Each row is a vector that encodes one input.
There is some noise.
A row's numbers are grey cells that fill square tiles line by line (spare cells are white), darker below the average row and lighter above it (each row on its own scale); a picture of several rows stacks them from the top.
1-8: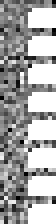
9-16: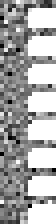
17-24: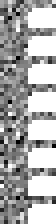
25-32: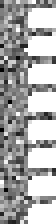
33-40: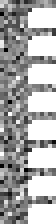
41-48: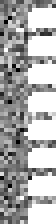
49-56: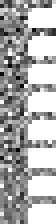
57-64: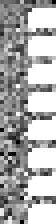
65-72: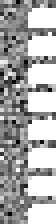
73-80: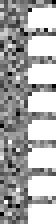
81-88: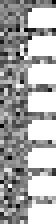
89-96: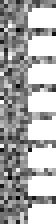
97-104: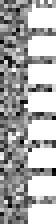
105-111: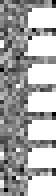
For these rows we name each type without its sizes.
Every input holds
either a node of a tree, or four true/false values.
